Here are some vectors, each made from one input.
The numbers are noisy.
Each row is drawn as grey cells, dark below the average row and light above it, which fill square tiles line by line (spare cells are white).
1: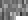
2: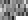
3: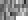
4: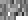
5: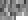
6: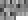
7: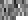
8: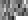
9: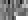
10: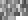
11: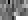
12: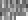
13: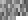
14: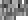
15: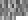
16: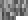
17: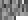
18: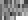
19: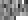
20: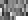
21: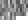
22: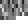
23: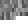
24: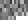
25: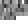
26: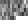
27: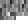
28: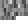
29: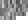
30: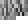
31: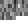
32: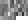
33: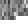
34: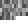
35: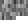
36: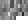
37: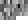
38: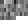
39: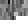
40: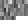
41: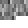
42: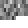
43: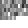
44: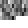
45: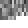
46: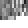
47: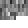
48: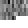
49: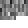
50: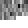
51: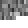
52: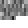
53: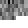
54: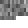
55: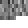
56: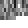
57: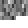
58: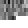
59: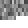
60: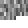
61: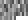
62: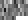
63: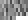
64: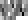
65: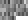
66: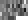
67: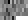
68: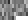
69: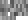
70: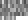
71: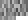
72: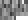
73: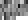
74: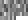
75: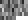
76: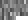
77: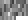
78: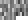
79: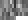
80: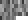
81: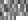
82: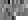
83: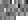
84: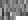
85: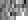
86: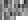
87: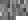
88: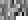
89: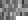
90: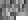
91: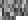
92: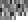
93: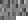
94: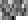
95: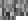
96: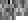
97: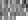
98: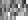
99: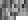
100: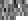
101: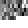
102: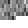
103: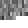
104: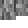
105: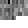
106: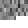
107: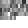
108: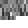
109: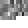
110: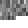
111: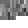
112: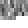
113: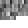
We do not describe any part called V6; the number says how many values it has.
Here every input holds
either a point on a 5-point circle and a true/false value, or a value of V6.
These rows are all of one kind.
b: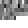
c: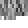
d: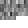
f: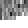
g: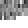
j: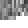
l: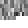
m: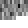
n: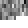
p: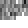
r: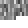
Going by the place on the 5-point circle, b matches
n and r.
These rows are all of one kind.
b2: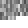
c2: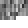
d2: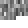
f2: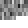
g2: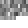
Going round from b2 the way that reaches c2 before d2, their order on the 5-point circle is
b2, f2, g2, c2, d2.
